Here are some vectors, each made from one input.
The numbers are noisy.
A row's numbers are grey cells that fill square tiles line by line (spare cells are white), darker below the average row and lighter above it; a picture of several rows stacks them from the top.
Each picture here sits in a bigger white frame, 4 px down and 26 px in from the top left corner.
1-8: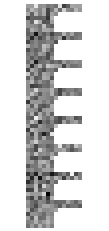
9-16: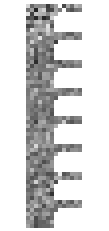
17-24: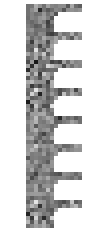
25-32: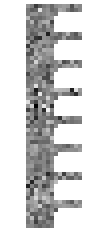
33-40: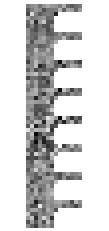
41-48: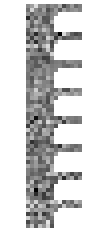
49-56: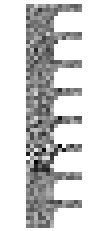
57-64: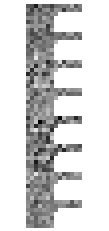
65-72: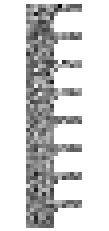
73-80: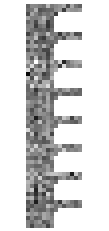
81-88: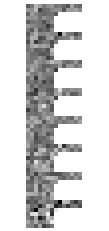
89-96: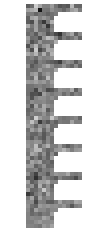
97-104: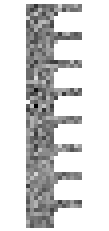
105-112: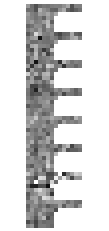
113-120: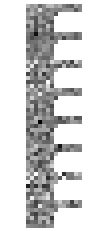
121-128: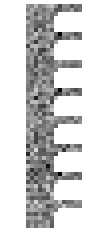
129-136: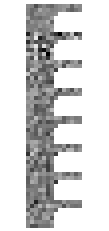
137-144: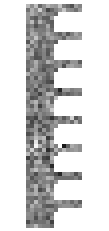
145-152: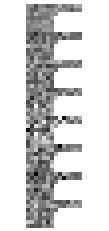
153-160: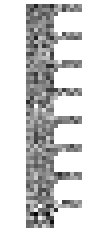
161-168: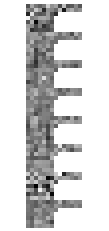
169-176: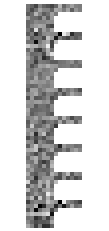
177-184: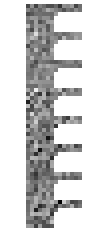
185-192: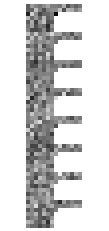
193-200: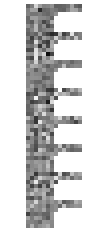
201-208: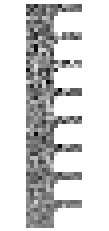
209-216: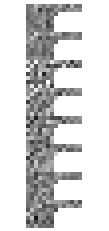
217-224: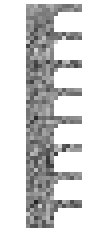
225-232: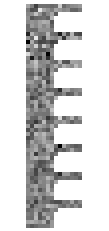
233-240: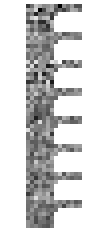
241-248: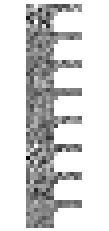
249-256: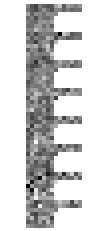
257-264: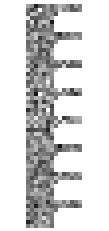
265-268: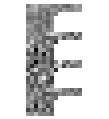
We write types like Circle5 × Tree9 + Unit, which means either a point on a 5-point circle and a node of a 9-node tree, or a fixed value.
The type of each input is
Bool × (Circle13 + Circle15).
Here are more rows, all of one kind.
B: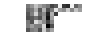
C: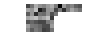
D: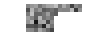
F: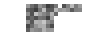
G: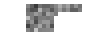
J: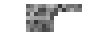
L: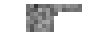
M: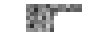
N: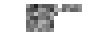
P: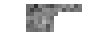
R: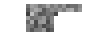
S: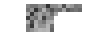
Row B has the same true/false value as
C, D, J and R.
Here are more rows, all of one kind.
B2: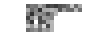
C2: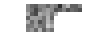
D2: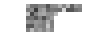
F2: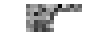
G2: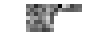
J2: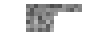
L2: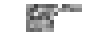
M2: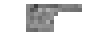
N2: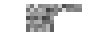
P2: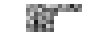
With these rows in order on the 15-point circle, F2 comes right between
B2 and D2.
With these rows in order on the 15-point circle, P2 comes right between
G2 and N2.
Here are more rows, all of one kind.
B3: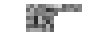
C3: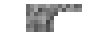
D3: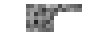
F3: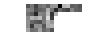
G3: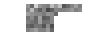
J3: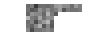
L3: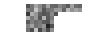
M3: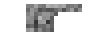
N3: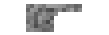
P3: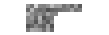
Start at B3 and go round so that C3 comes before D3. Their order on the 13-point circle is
B3, N3, M3, C3, F3, J3, G3, P3, L3, D3.
